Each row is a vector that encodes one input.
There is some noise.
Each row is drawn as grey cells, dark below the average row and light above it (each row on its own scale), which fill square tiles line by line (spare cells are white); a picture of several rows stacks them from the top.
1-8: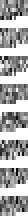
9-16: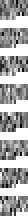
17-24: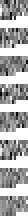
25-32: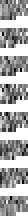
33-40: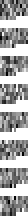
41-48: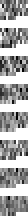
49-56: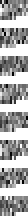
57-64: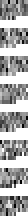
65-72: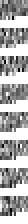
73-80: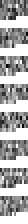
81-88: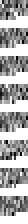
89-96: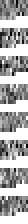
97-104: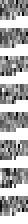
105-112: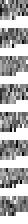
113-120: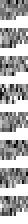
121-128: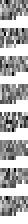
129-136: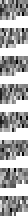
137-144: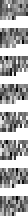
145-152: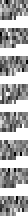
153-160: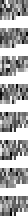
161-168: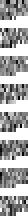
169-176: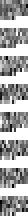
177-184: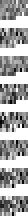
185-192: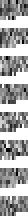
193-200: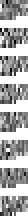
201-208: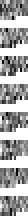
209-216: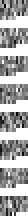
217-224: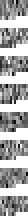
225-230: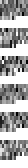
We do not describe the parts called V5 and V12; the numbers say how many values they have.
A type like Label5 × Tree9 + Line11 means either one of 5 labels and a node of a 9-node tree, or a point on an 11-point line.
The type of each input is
(Line8 × V5 + Line9) × V12.
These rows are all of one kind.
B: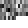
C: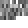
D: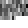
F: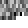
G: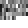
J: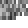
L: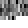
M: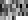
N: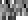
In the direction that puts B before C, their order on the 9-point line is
D, M, N, L, B, J, F, G, C.
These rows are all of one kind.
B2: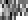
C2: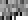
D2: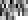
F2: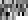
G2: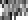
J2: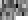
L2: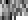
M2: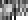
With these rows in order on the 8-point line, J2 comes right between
D2 and L2.
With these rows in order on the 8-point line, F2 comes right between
D2 and M2.
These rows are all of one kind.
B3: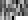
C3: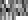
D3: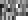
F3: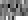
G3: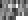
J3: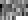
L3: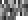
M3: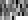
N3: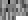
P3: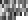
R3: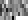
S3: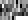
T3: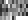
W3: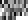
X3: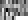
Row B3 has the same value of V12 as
M3, P3, W3 and X3.
